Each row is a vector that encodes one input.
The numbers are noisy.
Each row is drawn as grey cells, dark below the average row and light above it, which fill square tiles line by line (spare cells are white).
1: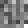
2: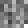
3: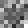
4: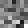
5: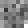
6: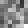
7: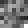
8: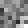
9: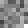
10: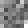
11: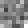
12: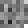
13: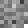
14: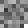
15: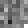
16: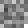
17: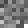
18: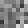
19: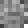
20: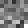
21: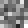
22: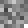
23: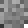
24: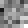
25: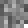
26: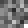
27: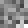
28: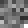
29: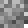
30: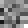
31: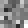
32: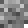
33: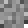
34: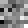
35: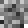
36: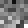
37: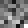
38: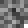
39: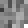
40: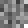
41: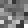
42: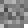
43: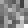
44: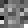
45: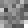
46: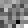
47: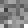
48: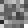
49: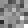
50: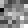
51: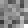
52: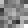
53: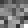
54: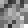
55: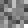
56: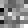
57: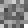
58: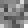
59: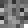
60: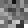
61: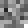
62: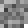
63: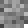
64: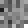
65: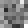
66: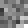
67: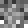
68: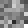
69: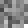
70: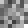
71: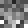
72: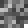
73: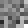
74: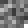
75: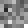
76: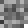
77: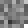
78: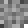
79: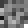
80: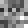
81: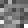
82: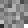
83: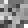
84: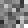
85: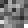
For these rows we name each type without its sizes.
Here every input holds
a point on a line.
